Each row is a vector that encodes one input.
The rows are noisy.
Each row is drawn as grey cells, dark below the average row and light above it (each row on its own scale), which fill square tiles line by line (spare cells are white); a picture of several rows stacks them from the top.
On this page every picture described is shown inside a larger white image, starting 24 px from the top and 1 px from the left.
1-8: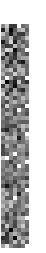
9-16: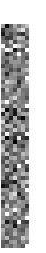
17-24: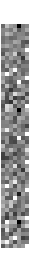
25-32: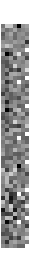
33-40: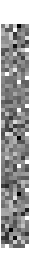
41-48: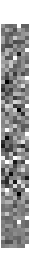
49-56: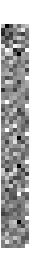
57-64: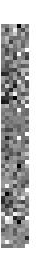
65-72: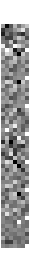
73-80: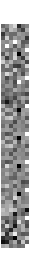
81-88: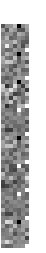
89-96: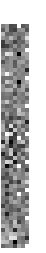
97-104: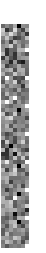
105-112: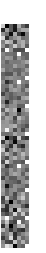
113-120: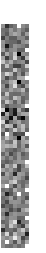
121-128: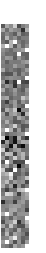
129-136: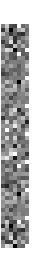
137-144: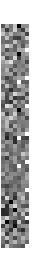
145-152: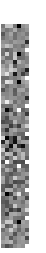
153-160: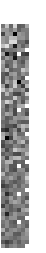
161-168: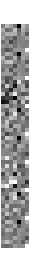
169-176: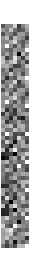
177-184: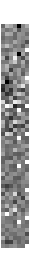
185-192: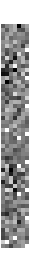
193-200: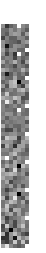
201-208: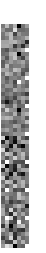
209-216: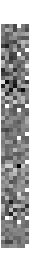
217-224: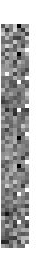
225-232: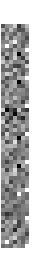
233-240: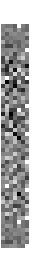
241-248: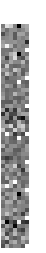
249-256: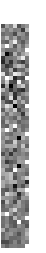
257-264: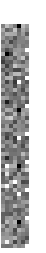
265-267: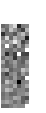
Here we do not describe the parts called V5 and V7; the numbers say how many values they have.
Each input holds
either a point on a 10-point line and a value of V5, or a node of a 10-node tree and a value of V7.
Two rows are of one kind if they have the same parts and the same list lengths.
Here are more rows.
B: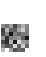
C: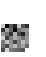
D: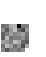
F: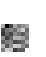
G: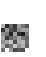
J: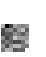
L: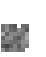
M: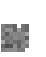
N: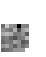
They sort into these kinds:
B, C, F, G, J, L, M
D, N

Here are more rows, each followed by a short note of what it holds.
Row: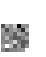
a node of a 10-node tree and a value of V7
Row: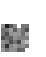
a point on a 10-point line and a value of V5
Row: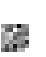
a node of a 10-node tree and a value of V7
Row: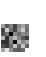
a point on a 10-point line and a value of V5
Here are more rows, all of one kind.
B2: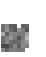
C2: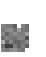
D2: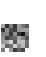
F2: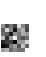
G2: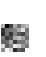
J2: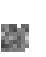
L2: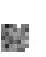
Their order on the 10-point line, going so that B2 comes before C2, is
D2, G2, F2, J2, B2, L2, C2.
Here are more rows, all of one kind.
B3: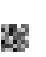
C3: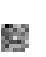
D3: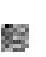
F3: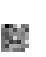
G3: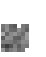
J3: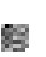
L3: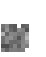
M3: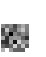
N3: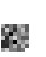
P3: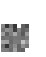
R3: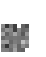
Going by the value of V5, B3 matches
G3 and L3.
